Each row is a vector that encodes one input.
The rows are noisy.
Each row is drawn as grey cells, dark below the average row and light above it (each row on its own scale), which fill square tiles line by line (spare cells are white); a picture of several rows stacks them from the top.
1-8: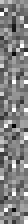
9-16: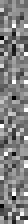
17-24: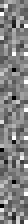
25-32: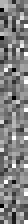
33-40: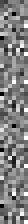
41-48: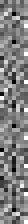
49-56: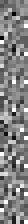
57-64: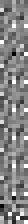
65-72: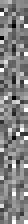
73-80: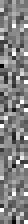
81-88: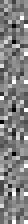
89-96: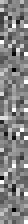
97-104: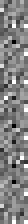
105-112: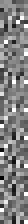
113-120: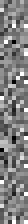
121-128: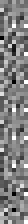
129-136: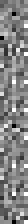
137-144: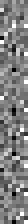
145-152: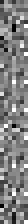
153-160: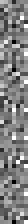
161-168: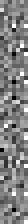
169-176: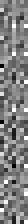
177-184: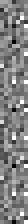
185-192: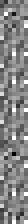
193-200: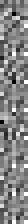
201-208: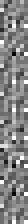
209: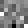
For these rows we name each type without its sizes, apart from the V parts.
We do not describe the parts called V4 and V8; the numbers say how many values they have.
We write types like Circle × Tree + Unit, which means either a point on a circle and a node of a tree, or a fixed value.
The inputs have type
Bool × V8 + Line + V4.
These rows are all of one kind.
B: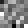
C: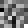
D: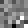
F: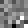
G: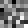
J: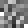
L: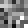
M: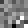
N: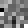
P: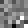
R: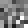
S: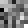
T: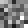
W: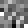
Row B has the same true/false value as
C, J, N and W.
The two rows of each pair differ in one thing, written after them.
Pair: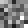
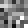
the value of V8
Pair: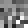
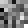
the value of V8
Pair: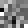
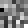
the true/false value
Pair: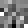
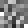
the value of V8
